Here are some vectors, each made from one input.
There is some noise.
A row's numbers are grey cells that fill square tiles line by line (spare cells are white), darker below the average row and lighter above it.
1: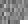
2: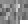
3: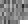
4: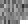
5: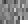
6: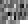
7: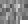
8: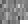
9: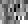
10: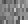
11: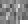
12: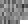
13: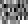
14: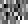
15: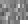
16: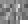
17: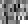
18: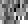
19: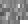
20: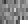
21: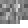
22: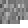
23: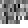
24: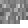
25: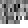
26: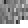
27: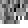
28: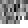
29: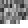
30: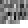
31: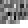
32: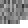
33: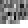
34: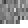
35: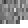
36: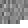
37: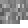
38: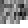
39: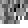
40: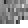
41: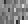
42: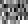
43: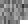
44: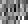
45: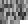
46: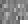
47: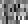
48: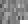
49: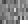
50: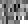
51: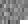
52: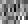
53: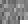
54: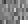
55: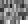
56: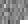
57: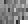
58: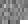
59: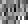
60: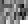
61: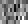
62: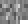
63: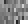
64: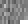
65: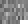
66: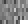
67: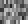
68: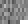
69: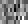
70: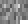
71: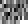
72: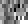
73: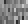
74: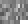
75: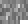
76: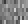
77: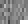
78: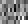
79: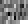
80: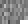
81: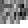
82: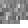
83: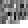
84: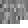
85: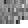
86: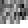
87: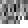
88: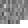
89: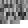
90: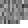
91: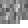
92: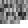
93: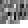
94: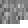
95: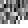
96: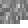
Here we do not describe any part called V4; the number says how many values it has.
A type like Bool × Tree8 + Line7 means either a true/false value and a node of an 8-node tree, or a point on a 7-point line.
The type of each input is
Bool × (Tree7 + V4).
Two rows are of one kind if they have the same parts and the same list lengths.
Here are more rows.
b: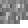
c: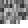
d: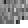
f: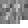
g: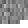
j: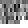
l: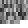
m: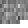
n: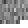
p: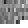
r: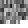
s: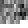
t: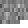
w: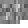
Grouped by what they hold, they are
b, d, f, g, j, m, n, p, t, w
c, l, r, s

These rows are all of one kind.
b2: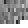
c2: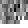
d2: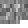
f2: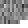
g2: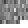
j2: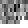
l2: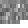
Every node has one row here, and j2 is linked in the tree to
c2, g2 and l2.
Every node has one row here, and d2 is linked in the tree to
l2.
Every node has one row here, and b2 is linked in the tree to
g2.
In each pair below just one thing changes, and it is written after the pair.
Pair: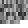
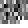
the true/false value
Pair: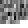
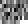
the true/false value
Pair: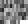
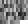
the value of V4
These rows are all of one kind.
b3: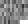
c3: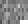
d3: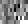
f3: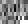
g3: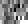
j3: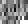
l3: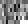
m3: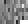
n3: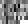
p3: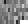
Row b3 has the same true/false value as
c3, m3 and p3.
